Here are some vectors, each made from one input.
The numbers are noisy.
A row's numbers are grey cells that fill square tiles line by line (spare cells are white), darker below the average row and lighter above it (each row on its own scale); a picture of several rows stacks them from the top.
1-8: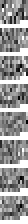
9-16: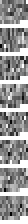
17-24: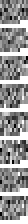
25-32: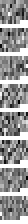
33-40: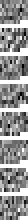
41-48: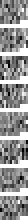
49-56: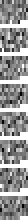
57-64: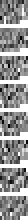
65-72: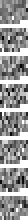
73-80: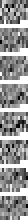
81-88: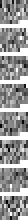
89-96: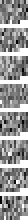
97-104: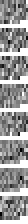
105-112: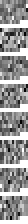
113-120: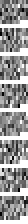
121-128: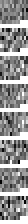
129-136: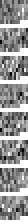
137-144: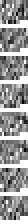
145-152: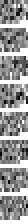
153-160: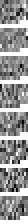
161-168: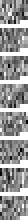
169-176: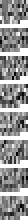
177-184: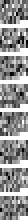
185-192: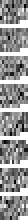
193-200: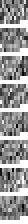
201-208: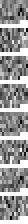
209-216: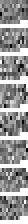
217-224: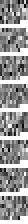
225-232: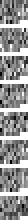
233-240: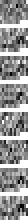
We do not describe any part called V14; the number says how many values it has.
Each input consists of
either a fixed value, or a node of a 10-node tree, or a true/false value and a value of V14.
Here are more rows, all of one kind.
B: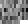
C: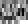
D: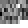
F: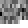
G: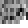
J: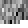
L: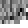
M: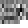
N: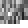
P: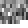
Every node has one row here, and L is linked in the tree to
G.
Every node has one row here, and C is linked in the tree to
F, G and P.
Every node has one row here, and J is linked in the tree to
N.
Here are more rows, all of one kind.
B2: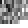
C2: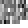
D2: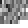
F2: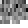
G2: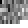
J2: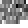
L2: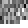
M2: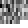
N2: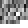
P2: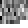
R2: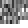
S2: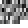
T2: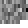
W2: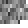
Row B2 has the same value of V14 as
C2, D2 and G2.
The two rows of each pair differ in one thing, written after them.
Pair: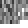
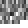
the true/false value
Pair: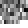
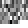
the true/false value
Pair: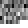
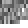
the value of V14
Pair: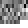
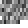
the true/false value
